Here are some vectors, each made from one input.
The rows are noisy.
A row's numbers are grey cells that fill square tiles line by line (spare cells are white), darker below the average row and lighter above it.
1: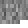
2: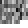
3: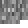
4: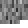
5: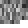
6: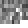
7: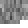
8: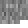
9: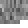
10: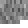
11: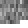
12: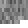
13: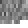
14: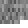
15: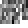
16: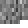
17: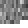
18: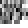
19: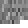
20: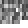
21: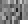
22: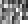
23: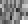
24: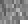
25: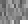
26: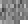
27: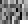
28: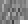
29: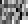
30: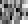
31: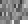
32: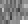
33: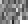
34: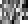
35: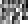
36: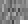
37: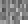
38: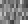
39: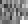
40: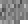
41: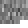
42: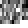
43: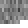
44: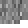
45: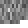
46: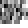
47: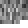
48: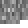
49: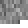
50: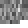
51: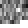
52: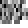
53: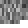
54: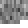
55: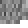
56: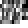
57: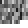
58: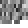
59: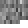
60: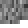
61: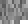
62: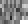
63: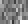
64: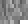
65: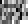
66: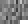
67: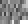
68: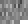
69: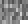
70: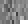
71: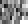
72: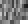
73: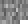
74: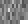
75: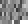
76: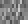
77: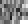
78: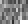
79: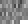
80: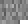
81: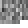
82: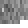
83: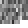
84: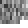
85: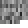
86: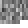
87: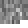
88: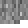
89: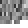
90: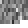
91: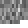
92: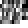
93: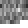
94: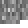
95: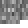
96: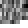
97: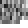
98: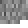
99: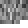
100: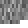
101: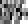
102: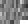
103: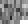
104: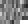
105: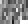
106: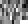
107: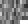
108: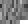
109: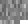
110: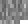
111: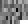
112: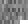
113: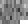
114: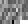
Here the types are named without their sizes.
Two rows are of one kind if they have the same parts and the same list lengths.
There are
2 kinds of row.
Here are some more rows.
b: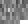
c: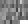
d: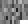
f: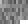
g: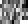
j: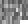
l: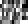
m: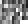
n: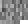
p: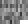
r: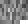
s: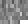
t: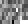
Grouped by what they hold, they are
b, c, d, g, l, p, r
f, j, m, n, s, t

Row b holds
a point on a line.
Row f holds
a point on a circle and a true/false value.
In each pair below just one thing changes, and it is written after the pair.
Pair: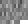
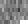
the true/false value
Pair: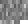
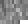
the place on the circle
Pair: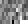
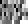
the true/false value
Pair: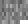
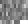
the place on the circle
